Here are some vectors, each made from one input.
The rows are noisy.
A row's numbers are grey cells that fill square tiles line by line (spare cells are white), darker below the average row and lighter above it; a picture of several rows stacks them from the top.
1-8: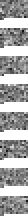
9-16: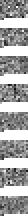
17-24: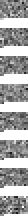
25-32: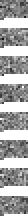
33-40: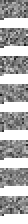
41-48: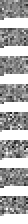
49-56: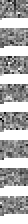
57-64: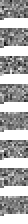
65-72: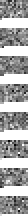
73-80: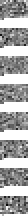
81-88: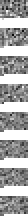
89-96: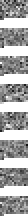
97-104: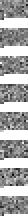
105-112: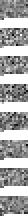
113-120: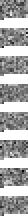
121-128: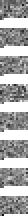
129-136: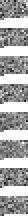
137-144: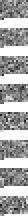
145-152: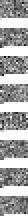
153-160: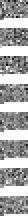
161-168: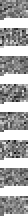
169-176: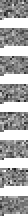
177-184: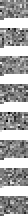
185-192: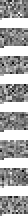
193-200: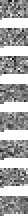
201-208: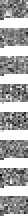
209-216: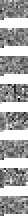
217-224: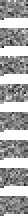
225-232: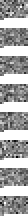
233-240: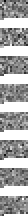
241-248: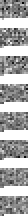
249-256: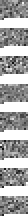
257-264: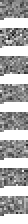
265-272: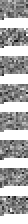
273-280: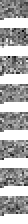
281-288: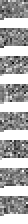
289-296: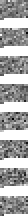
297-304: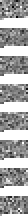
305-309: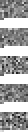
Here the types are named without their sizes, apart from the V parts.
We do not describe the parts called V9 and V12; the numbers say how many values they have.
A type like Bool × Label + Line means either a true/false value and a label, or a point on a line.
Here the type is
(Bool × Line + V9) × Line × V12.
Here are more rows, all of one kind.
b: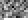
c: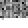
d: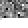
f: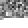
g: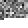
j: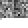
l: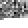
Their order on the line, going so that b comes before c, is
g, b, c, j, d, f, l.
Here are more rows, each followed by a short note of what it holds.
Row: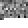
a point on each of two lines, a true/false value and a value of V12
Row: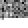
a point on a line, a value of V9 and a value of V12
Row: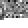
a point on a line, a value of V9 and a value of V12
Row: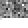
a point on a line, a value of V9 and a value of V12
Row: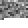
a point on each of two lines, a true/false value and a value of V12
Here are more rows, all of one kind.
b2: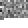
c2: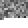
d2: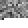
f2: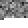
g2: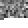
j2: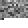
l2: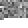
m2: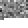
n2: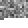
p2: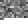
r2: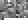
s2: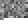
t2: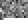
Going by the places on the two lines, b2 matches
c2 and m2.
